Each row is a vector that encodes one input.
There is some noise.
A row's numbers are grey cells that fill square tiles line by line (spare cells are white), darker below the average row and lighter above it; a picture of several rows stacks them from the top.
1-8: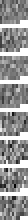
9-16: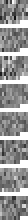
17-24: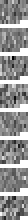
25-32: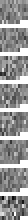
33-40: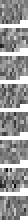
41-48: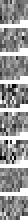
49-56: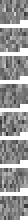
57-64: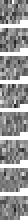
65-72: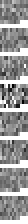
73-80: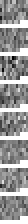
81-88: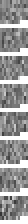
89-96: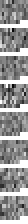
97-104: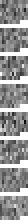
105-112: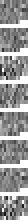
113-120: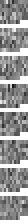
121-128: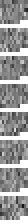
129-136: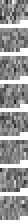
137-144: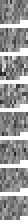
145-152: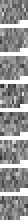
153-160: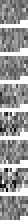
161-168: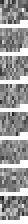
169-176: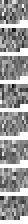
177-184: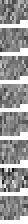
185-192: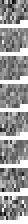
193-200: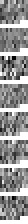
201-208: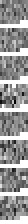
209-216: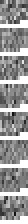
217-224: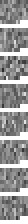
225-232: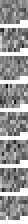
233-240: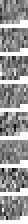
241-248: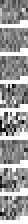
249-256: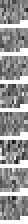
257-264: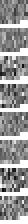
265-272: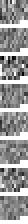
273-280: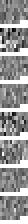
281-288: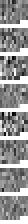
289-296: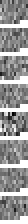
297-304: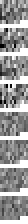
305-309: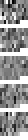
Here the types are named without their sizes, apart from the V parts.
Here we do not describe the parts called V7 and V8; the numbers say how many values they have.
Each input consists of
a value of V8, together with either a point on a line, or a true/false value and a value of V7.
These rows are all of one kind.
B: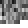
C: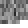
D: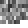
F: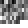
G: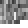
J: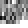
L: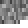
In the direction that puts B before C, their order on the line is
G, J, D, L, B, F, C.
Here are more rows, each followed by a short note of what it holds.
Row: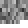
a true/false value, a value of V7 and a value of V8
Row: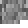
a true/false value, a value of V7 and a value of V8
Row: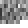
a true/false value, a value of V7 and a value of V8
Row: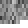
a point on a line and a value of V8
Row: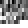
a point on a line and a value of V8
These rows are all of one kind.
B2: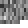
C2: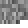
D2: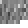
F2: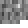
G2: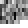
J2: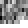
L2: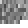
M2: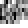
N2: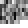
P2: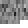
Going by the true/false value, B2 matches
D2, F2, J2 and P2.
